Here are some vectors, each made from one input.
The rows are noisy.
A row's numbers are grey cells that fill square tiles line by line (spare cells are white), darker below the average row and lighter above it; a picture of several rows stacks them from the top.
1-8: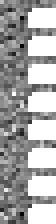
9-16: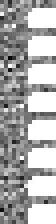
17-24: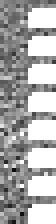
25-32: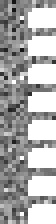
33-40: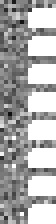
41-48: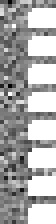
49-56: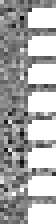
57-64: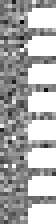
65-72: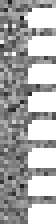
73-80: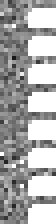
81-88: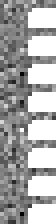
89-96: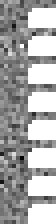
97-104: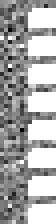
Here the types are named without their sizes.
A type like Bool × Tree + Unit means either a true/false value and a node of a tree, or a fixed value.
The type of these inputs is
(Circle + Line) × Line.
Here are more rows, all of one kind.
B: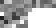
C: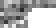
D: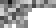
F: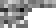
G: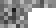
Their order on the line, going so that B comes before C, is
D, B, G, C, F.
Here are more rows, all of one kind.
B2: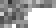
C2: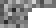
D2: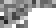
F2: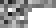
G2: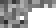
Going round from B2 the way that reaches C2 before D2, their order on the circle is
B2, F2, G2, C2, D2.
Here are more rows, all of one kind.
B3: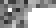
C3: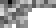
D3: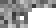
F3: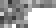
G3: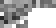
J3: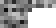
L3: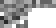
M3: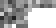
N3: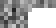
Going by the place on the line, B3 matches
F3, M3 and N3.
